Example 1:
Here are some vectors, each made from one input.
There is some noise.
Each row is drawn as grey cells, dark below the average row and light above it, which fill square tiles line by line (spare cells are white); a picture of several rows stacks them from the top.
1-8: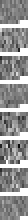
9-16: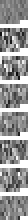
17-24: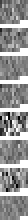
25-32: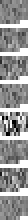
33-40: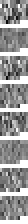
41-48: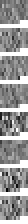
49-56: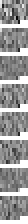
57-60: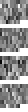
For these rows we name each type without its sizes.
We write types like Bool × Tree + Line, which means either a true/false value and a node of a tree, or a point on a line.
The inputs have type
Bool × (Tree + Unit).
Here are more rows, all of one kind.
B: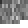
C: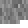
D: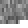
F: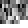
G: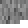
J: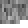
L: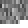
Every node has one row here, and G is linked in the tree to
B and F.
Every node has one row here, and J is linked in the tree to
C and F.
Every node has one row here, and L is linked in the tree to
D and F.
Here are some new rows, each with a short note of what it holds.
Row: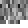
a true/false value
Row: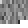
a true/false value
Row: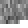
a node of a tree and a true/false value
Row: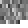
a true/false value
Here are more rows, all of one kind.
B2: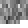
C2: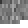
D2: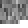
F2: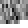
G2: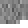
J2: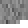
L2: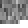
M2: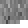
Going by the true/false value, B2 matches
C2 and M2.
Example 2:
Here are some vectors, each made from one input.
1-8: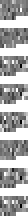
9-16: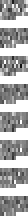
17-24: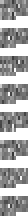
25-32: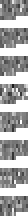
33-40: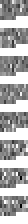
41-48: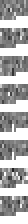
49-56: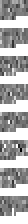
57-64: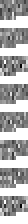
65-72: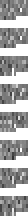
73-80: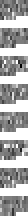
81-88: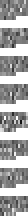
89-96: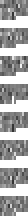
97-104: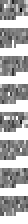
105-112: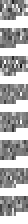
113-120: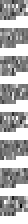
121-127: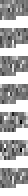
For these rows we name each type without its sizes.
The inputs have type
Bool × Bool × Bool × Bool + Label.
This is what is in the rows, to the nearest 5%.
About 20% of them hold a label. The rest hold four true/false values.
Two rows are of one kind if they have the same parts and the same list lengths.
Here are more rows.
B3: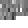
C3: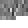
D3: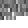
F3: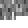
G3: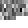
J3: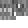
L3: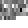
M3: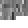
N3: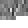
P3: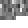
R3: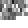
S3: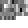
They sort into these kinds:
B3, C3, D3, F3, J3, M3, N3, P3
G3, L3, R3, S3

